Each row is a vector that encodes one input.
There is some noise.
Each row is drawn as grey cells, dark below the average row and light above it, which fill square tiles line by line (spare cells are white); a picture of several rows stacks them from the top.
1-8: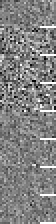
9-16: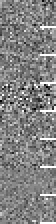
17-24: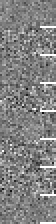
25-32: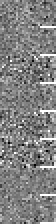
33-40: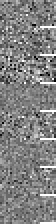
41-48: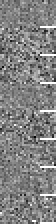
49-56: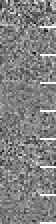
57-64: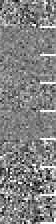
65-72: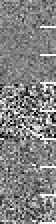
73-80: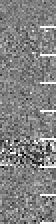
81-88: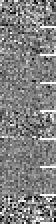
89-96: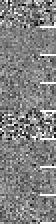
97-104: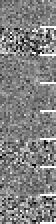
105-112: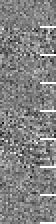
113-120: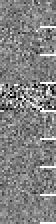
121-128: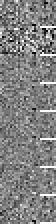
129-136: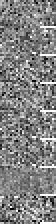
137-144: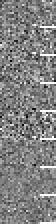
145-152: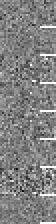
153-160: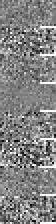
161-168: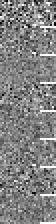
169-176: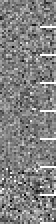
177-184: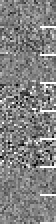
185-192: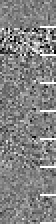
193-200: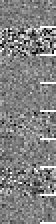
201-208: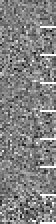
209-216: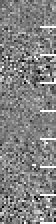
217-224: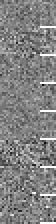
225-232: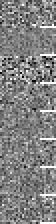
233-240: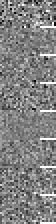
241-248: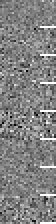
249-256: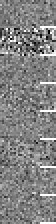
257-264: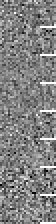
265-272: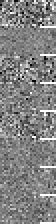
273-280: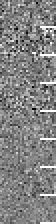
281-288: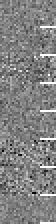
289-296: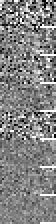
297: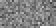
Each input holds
a point on a 13-point line, together with either one of 6 labels, or a point on a 12-point line.
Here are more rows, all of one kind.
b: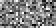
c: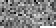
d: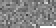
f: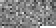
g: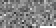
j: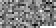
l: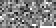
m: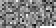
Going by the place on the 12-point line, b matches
d and f.
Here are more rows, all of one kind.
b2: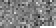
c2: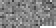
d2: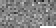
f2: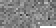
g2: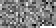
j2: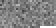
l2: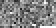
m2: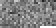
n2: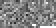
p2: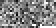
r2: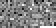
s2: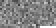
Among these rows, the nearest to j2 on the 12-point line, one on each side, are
b2 and g2.
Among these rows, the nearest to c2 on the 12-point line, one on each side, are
p2 and s2.
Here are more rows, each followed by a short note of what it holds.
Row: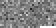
one of 6 labels and a point on a 13-point line
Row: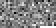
a point on a 12-point line and a point on a 13-point line
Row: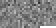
one of 6 labels and a point on a 13-point line
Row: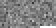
one of 6 labels and a point on a 13-point line
